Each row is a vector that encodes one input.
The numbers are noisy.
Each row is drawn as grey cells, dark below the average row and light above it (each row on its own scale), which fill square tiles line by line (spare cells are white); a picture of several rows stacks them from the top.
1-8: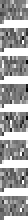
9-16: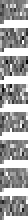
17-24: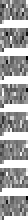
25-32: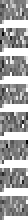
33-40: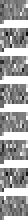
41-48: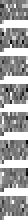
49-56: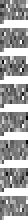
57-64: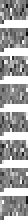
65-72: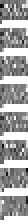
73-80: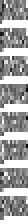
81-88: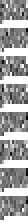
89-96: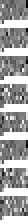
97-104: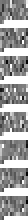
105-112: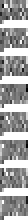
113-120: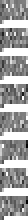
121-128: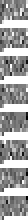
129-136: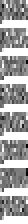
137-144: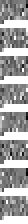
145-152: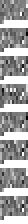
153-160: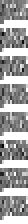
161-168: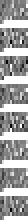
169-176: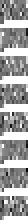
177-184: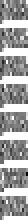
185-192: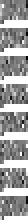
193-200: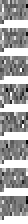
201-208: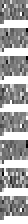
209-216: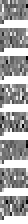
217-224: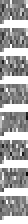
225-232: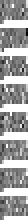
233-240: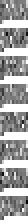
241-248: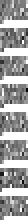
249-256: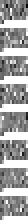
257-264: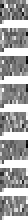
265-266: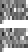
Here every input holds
either one of 7 labels, or two labels (each one of 12).
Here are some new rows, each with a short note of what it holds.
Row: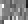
one of 7 labels
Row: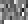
one of 7 labels
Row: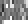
two labels (each one of 12)
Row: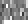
two labels (each one of 12)
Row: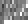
two labels (each one of 12)
